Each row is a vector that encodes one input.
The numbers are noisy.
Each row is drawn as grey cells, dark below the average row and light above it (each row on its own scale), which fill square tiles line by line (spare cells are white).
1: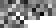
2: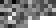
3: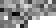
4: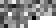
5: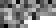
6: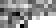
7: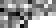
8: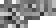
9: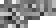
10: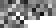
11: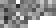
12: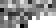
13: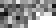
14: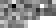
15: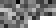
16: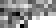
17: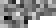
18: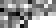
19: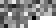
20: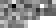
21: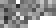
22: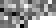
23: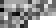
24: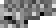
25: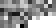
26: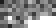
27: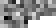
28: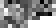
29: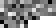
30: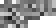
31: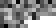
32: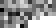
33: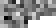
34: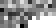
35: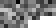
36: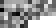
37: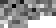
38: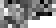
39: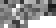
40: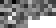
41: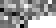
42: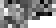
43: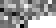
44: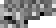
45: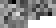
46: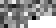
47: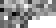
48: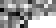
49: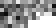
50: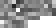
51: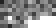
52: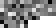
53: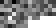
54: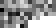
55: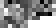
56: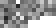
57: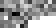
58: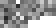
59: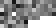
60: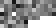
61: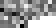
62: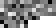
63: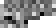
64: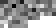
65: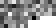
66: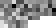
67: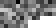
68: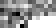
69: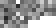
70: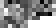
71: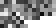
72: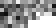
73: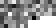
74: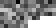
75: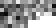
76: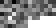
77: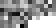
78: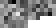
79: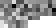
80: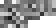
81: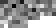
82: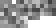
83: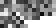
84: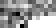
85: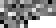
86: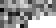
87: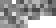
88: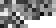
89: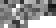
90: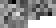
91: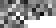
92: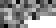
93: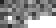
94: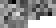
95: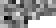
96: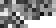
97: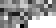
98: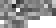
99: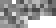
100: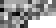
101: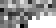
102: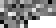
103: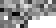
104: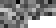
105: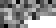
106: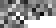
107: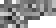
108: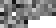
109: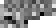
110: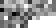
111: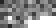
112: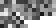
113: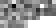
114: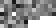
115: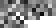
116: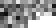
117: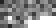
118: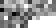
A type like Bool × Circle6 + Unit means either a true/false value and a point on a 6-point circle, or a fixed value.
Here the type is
Bool × Bool × Bool × Bool + Label6 + Tree9.
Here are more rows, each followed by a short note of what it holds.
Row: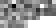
one of 6 labels
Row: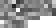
one of 6 labels
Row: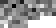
one of 6 labels
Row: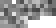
one of 6 labels
